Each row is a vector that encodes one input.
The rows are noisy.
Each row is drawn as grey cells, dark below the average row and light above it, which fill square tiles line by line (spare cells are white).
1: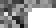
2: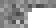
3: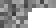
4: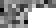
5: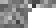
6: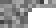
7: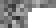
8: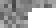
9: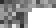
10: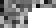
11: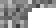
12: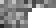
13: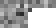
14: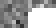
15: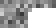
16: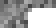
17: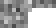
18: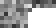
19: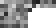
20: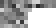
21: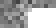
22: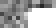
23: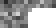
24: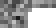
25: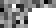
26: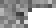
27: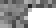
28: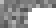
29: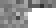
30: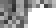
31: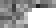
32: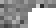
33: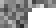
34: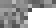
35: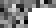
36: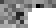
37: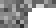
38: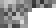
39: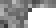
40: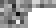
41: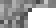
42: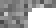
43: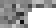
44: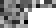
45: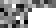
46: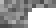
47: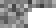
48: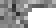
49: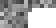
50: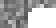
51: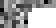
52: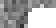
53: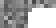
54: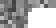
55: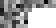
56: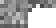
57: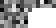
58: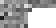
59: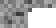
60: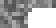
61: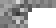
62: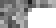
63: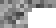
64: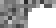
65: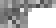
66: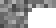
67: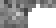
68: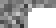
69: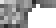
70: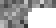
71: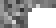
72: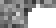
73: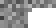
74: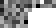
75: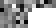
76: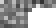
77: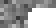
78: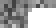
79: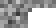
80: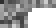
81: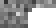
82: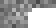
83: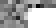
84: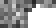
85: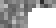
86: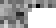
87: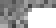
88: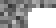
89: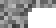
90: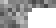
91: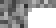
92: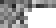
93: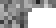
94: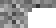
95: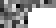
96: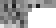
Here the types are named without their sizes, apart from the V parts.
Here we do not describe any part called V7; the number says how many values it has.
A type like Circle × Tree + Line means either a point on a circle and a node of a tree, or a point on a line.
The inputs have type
(Bool × Bool × Bool + Unit) × V7 + Line.
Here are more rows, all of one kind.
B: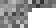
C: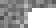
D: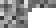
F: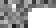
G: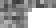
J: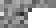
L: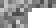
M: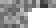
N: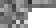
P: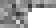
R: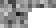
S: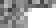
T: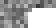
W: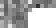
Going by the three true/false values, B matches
F, L, T and W.
